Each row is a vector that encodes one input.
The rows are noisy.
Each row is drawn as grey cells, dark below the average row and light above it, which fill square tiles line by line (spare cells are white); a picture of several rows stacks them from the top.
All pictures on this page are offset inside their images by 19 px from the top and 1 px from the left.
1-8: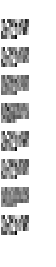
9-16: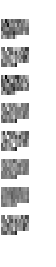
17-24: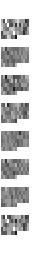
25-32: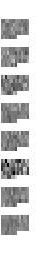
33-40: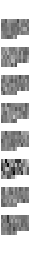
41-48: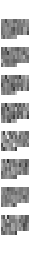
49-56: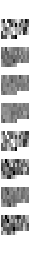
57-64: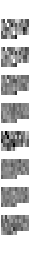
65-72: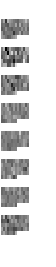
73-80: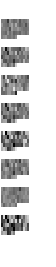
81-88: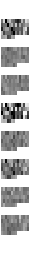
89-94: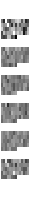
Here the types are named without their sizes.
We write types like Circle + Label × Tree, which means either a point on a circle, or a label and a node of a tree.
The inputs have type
(Bool × Bool × Bool × Bool + Tree) × Label.
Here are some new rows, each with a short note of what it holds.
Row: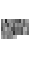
a label and a node of a tree
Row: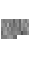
a label and a node of a tree
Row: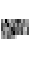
a label and a node of a tree
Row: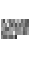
a label and four true/false values
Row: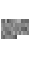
a label and four true/false values
